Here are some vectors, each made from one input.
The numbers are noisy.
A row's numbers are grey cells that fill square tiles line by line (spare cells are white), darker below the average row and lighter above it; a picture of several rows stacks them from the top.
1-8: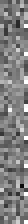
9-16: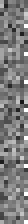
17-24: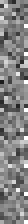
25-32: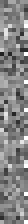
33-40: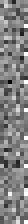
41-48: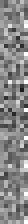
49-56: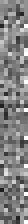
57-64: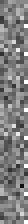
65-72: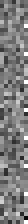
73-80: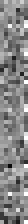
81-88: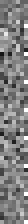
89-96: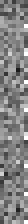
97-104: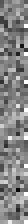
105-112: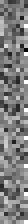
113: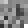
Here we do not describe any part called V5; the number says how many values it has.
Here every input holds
a value of V5, together with either a point on an 8-point line, or three true/false values.
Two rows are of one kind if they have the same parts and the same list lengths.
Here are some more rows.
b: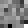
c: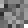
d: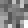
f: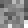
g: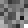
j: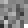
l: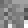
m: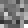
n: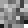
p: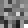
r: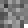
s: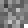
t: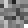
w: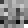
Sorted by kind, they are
b, j, n, t, w
c, d, f, g, l, m, p, r, s

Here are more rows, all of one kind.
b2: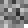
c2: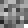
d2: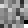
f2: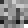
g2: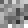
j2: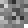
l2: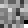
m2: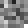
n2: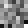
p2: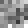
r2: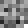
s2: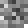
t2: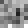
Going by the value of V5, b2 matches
j2, m2 and s2.
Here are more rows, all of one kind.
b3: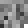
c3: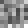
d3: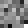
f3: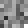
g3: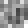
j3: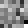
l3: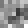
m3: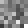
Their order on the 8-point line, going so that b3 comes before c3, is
m3, l3, g3, b3, f3, j3, c3, d3.
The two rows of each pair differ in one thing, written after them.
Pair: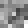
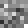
the value of V5
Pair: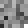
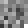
the place on the 8-point line
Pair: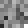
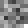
the value of V5
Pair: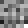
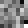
the value of V5
